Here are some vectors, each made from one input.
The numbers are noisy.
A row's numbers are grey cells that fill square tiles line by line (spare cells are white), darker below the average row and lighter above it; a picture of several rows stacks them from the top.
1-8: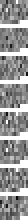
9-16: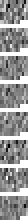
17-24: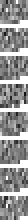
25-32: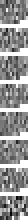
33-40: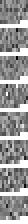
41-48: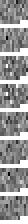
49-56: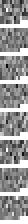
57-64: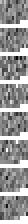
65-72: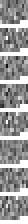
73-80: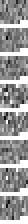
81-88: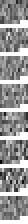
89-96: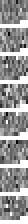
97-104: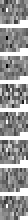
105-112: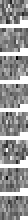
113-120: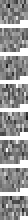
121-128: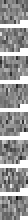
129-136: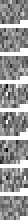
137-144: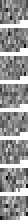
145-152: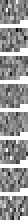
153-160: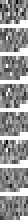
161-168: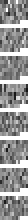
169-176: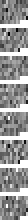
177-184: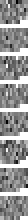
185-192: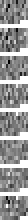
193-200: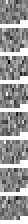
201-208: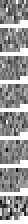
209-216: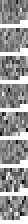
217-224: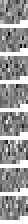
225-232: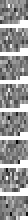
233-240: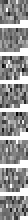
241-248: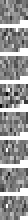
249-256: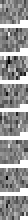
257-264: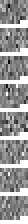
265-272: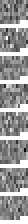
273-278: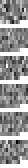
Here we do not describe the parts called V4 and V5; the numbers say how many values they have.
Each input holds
a point on a 6-point circle and a value of V4, together with a list of up to two items, each a true/false value and a value of V5.
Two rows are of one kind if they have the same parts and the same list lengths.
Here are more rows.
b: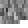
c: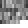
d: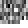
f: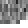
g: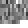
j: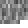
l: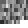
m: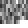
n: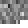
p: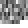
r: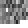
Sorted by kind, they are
b, c, j
d, g, m, p, r
f, l, n

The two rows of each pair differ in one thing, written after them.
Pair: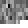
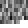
the place on the 6-point circle
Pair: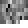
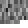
the true/false value in item 2 of the list
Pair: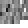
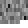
the value of V4
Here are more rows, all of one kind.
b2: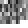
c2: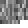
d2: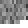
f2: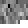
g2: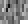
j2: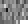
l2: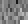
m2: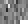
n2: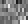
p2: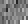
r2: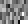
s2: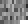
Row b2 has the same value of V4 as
g2 and j2.
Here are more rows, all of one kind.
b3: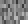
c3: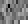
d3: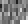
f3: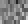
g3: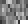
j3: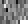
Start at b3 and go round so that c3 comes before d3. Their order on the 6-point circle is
b3, f3, j3, g3, c3, d3.
